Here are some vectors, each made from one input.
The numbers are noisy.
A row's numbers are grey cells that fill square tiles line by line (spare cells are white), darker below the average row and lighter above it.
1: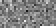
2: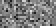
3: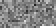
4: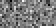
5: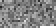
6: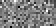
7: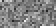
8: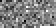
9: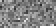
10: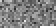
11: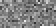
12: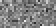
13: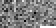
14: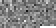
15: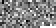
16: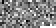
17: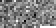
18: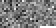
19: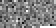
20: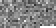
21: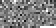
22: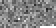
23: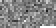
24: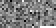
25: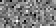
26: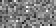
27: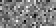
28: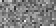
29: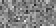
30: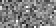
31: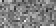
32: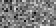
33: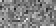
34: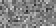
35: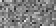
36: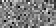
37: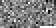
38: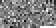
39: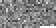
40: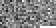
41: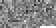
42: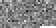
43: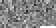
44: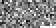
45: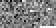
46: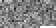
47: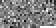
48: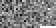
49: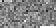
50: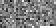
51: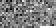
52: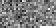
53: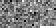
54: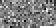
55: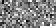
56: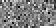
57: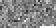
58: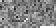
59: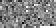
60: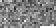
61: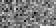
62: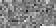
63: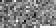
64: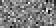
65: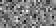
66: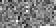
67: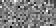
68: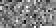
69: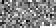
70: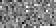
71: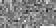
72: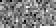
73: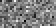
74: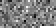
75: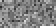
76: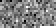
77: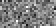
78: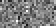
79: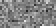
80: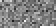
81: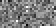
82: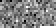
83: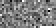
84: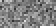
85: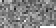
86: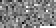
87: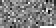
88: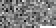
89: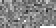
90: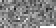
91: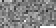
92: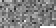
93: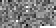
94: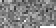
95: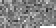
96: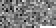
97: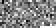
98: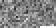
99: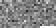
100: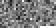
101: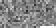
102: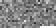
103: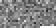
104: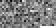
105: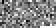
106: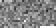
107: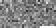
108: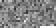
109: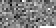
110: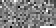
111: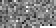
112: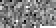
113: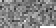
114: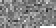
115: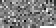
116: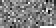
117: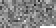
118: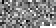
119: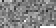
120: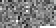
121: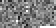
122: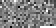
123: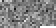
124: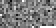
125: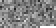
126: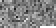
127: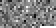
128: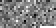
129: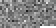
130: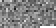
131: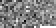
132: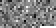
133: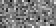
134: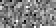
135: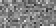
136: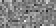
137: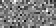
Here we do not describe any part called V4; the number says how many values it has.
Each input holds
either a point on each of two 3-point lines, three true/false values and a value of V4, or a list of up to three points on a 5-point line.
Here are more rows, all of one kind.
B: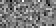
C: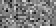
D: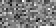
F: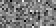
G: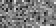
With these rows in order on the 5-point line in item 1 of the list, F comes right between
B and G.
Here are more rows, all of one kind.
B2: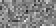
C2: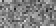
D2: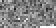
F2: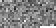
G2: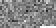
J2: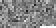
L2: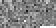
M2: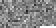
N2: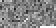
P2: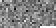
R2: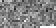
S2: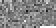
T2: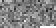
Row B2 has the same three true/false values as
G2, M2 and S2.
